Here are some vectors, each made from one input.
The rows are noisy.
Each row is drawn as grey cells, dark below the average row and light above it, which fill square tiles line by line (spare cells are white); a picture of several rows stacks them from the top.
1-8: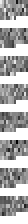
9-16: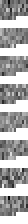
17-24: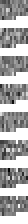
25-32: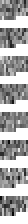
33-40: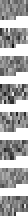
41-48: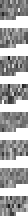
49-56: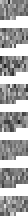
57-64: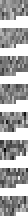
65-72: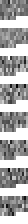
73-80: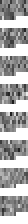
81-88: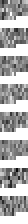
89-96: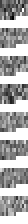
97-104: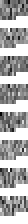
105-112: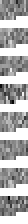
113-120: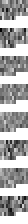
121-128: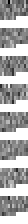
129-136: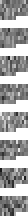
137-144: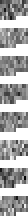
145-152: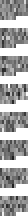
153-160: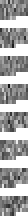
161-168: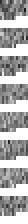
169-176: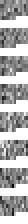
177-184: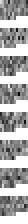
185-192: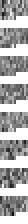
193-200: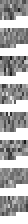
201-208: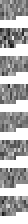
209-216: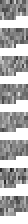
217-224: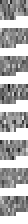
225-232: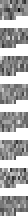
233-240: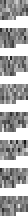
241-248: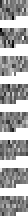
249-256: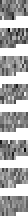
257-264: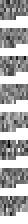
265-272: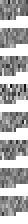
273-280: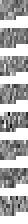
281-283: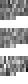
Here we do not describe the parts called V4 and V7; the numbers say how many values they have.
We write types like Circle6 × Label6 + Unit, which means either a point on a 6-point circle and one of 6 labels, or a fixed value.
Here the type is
Bool × V4 × V7 + Tree11.
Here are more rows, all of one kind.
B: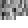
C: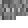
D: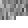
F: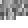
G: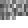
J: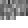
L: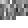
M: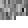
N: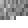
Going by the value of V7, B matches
F, G and J.
